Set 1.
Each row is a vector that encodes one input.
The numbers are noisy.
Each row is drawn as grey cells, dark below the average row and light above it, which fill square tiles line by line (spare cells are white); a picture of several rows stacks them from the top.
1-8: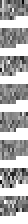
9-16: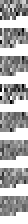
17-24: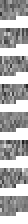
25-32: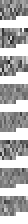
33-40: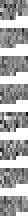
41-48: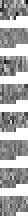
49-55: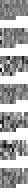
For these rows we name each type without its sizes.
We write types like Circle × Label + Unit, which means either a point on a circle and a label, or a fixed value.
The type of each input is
List(Line).
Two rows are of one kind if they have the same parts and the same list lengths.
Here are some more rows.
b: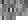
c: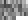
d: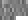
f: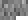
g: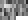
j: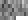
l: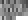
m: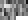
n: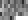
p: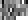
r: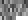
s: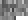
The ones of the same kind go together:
b, d, l, n, p, r
c, f, j, s
g, m

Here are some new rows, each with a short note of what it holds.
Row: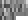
a list of one item
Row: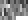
the empty list
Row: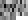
the empty list
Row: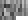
a list of one item
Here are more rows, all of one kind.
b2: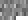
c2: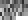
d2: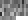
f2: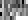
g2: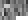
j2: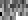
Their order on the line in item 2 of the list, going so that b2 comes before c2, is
f2, b2, c2, g2, d2, j2.
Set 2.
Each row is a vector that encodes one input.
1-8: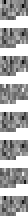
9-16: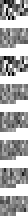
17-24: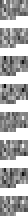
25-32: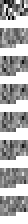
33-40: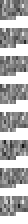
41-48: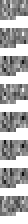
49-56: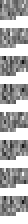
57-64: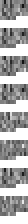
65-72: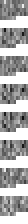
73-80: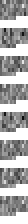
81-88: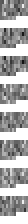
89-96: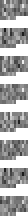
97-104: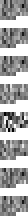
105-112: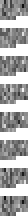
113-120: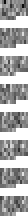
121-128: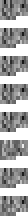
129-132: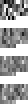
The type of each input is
List2(Line12).
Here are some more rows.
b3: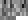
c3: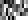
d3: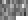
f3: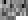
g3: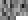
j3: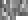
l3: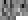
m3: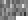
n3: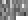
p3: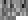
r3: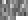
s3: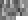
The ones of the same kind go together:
b3, f3, g3, l3, p3
c3
d3, j3, m3, n3, r3, s3

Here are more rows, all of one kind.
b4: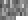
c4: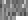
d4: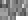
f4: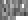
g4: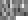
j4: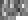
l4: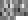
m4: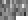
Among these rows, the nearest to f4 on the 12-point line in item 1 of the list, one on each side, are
g4 and m4.
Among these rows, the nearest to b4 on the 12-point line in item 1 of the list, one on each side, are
c4 and j4.
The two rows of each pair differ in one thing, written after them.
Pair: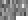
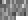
the place on the 12-point line in item 2 of the list
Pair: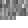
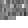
the place on the 12-point line in item 2 of the list
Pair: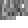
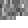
the place on the 12-point line in item 2 of the list
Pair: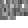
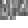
the place on the 12-point line in item 2 of the list
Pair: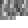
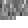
the place on the 12-point line in item 1 of the list
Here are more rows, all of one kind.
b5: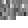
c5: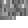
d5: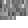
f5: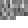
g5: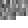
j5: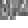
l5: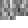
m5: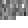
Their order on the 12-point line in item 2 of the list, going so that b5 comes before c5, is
g5, f5, b5, m5, c5, d5, j5, l5.
